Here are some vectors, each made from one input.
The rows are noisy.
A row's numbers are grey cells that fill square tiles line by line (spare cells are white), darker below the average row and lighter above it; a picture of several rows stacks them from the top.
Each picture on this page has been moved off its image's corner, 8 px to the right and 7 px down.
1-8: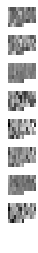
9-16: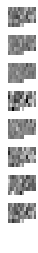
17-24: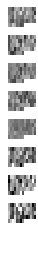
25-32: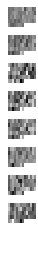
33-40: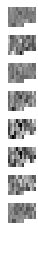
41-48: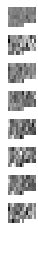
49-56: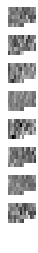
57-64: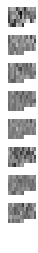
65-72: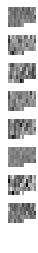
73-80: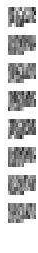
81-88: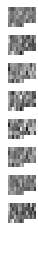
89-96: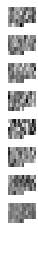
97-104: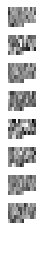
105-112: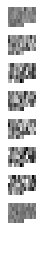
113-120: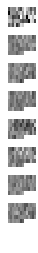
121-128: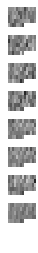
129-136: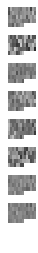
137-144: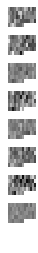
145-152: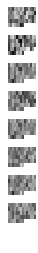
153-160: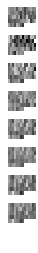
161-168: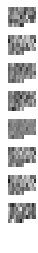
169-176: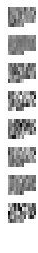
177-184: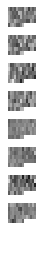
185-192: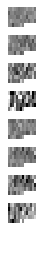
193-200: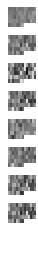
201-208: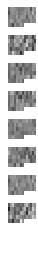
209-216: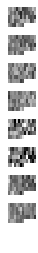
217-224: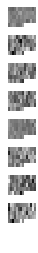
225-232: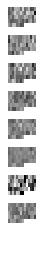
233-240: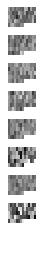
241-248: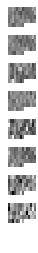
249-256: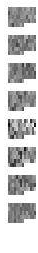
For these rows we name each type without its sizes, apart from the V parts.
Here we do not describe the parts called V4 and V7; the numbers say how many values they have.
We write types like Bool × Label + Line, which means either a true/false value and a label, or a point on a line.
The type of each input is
Bool × Label × V4 × V7 + Unit.
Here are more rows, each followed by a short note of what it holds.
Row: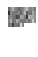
a label, a true/false value, a value of V4 and a value of V7
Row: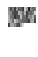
a label, a true/false value, a value of V4 and a value of V7
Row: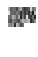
a label, a true/false value, a value of V4 and a value of V7
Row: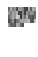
a label, a true/false value, a value of V4 and a value of V7
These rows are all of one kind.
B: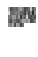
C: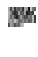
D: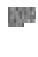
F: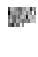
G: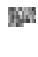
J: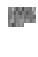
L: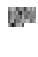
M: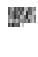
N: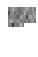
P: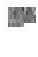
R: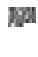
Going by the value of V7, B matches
D, J and N.
